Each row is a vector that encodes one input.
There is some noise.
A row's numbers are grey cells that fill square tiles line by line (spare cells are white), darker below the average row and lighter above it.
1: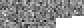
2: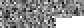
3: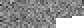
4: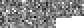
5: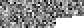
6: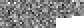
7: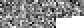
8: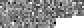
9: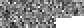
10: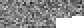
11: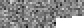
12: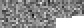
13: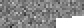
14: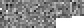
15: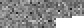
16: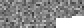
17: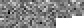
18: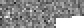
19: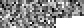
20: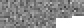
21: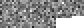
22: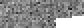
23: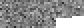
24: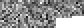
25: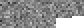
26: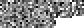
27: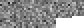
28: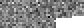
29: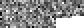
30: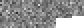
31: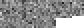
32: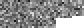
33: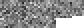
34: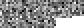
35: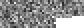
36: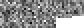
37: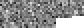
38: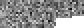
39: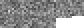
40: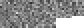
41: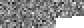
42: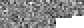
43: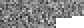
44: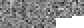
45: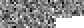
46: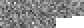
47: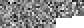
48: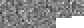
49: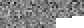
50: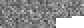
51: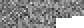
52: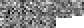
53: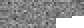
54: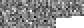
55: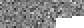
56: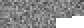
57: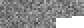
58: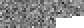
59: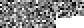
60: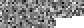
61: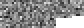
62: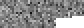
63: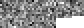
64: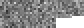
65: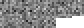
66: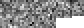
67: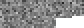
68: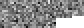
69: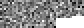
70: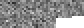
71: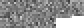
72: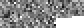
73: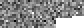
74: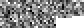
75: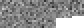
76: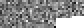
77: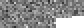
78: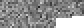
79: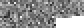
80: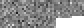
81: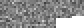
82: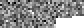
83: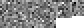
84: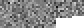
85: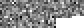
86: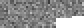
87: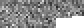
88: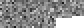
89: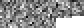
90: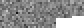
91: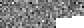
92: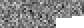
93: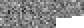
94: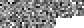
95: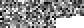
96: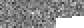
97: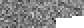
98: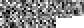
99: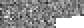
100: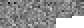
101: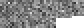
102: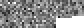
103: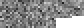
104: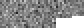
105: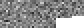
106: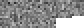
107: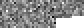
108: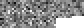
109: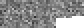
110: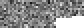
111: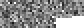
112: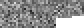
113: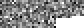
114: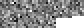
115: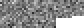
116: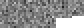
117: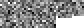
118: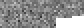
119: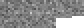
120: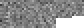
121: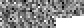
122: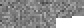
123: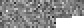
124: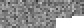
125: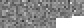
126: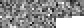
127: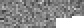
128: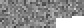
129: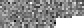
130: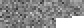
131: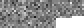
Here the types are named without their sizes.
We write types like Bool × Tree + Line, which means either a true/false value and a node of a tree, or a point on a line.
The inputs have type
List(Line).
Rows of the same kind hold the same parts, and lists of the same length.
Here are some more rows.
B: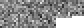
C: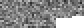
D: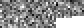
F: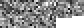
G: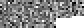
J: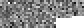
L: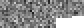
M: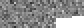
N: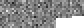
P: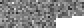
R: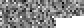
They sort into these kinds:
B, N, P
C, G, J, L, M, R
D, F

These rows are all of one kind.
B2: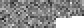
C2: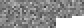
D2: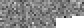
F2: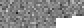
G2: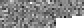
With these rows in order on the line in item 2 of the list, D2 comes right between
C2 and G2.
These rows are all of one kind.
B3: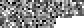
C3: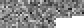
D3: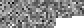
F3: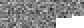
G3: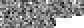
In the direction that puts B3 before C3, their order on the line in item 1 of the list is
B3, D3, G3, F3, C3.
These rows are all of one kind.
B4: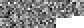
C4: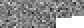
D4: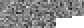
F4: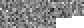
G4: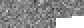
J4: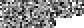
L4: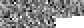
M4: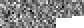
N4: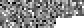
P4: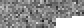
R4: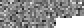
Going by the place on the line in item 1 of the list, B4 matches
L4 and N4.
